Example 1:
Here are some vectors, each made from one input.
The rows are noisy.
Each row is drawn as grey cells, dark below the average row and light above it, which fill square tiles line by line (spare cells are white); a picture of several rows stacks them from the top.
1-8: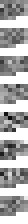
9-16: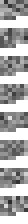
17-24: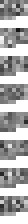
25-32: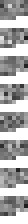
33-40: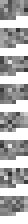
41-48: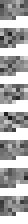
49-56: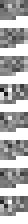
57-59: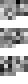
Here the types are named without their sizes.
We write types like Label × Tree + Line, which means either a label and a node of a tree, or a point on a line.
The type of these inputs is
Label.
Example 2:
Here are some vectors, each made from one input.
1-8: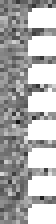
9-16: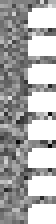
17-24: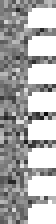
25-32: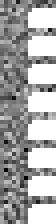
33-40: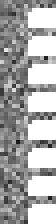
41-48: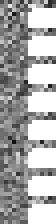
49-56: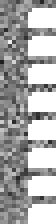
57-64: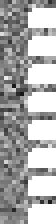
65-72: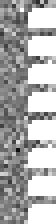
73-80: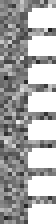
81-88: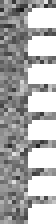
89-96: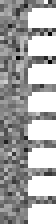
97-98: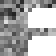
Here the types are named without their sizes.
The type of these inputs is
Line.
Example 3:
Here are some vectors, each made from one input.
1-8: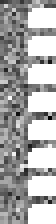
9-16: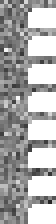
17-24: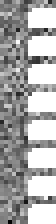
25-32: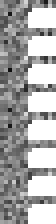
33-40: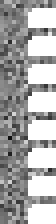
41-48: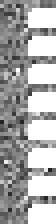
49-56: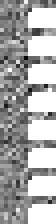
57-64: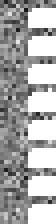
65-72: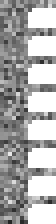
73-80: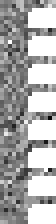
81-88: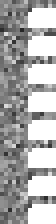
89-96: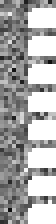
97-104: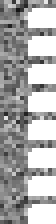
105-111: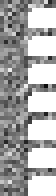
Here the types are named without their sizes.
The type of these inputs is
Line.
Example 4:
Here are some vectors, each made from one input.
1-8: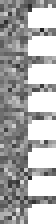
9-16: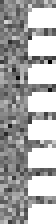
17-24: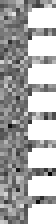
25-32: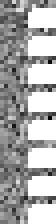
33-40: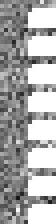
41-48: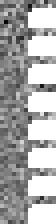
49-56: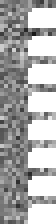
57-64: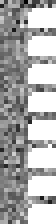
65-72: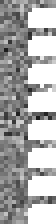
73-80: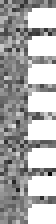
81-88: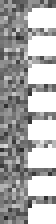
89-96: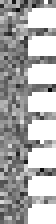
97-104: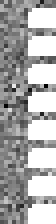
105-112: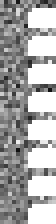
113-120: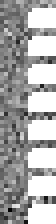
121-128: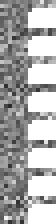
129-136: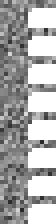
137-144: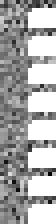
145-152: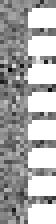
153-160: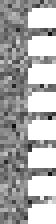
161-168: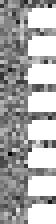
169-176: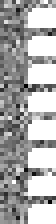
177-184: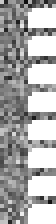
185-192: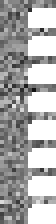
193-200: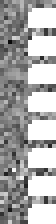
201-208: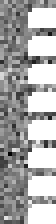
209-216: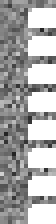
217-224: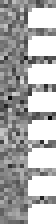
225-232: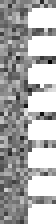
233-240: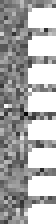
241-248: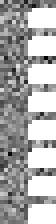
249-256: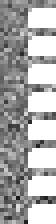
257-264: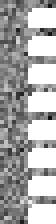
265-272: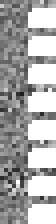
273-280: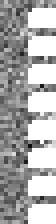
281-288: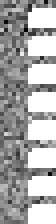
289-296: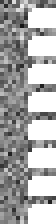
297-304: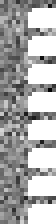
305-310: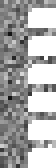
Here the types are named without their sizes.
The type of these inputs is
Line.
